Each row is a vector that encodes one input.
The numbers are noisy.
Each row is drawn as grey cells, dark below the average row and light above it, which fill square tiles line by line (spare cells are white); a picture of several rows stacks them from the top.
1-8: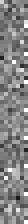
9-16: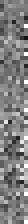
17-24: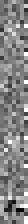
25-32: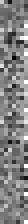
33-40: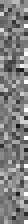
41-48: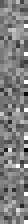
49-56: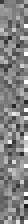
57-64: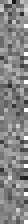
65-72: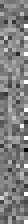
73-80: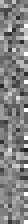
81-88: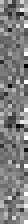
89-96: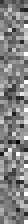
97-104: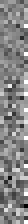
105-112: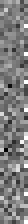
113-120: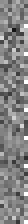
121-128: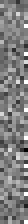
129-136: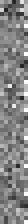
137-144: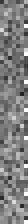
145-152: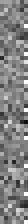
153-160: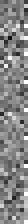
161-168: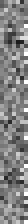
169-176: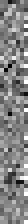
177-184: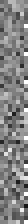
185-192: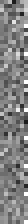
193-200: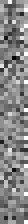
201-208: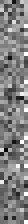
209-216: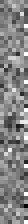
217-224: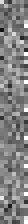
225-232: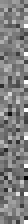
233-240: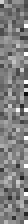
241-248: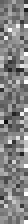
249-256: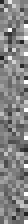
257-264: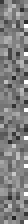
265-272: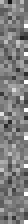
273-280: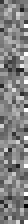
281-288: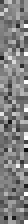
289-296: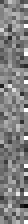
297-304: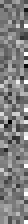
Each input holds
a true/false value, together with either a fixed value, or a node of a 9-node tree.
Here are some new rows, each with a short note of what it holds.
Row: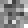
a true/false value
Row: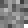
a node of a 9-node tree and a true/false value
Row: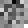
a true/false value
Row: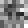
a true/false value
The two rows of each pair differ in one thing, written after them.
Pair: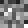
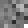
the true/false value
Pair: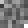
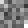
the node of the tree
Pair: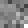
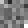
the true/false value
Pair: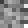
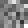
the true/false value
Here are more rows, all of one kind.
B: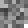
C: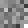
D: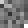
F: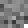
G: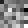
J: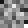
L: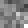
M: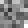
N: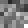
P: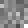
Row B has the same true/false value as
D, F and M.
